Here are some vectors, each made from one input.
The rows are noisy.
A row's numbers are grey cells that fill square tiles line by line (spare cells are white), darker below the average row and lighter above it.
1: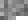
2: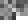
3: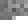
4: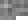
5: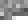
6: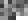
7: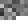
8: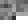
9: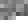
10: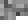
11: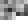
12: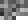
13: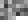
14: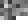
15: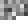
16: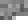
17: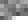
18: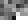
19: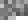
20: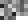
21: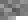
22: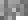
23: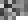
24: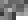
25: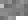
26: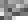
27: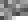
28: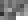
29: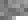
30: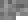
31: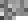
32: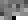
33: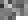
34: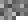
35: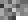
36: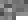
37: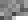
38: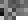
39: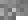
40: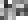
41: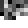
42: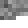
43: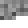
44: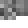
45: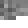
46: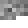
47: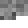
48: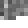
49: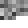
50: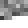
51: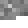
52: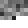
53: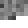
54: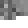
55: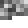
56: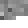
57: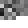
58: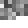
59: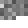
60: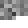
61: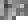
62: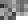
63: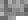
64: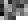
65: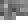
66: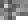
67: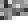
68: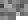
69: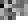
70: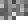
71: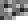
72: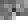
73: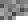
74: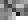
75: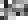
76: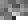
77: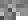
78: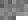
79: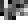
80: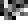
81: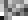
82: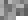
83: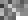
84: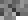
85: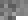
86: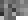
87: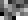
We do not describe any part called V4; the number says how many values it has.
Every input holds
a point on a 5-point line, together with either a point on a 5-point line, or a value of V4.
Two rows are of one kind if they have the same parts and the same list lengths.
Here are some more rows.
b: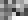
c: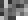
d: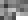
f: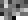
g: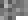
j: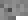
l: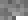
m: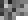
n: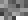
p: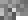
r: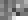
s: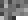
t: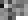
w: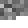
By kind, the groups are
b, d, j, l, m, r, s, t
c, f, g, n, p, w

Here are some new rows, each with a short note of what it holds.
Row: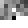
a point on each of two 5-point lines
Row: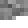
a point on each of two 5-point lines
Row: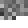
a point on a 5-point line and a value of V4
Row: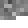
a point on a 5-point line and a value of V4
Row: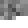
a point on each of two 5-point lines
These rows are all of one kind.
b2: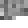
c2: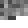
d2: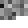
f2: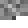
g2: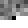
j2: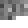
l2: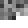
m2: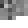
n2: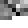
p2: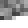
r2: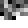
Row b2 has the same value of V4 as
c2, j2, n2 and r2.
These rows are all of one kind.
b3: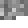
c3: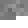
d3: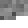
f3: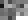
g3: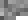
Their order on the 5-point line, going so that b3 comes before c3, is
b3, g3, d3, c3, f3.
